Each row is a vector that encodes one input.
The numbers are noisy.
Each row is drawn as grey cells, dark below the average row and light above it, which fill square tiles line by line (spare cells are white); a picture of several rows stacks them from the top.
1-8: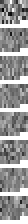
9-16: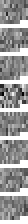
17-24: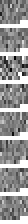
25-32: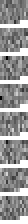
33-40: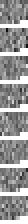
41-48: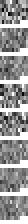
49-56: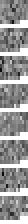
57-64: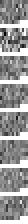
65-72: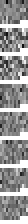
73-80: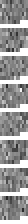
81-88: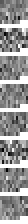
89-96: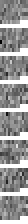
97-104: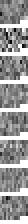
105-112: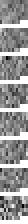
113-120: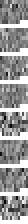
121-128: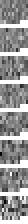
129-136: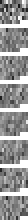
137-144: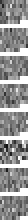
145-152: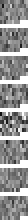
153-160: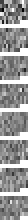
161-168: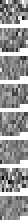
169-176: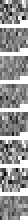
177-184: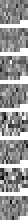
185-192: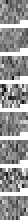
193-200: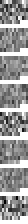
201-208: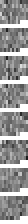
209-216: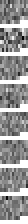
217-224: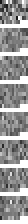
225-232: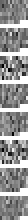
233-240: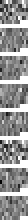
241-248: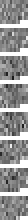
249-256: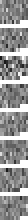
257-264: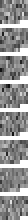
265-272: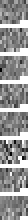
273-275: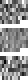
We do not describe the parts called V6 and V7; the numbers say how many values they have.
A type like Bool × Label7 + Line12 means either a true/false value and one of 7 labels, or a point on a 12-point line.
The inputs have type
Line5 + Line8 × Tree11 × V6 × V7.
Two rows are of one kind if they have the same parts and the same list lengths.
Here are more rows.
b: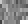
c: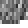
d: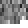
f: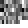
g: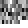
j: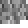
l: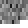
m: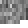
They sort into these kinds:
b, c, d, j, l, m
f, g

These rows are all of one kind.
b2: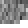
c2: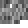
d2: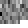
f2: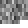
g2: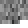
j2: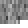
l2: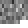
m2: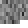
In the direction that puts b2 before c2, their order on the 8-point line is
j2, f2, g2, d2, m2, b2, l2, c2.
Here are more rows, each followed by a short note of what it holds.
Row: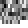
a point on a 5-point line
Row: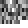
a point on a 5-point line
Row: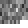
a point on an 8-point line, a node of an 11-node tree, a value of V6 and a value of V7
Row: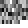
a point on a 5-point line
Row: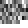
a point on a 5-point line
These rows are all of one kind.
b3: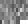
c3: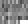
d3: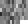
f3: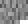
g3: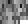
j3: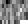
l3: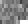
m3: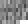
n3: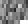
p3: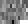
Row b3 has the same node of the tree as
c3, l3 and m3.
